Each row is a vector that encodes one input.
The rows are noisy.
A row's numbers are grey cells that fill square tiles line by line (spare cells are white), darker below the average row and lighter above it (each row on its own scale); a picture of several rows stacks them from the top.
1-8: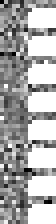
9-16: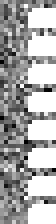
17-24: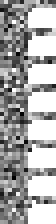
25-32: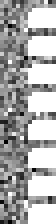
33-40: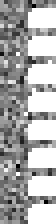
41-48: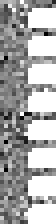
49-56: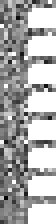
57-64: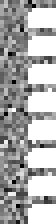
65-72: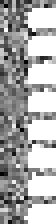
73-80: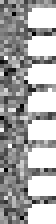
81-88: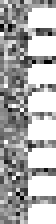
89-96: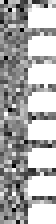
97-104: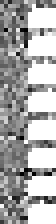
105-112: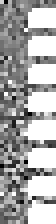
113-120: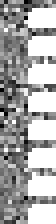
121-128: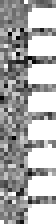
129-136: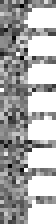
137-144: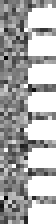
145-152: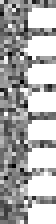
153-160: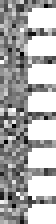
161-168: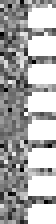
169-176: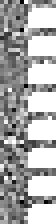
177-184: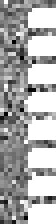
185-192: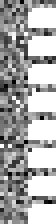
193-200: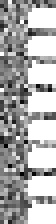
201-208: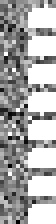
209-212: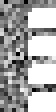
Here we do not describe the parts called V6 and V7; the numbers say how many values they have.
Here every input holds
a point on a 5-point line, a node of a 10-node tree, a value of V6 and a value of V7.
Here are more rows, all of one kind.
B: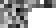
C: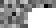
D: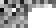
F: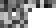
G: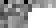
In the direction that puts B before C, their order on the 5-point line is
B, C, F, D, G.
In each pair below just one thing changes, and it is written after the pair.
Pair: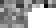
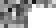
the node of the tree
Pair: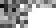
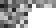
the value of V7
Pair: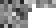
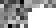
the value of V6
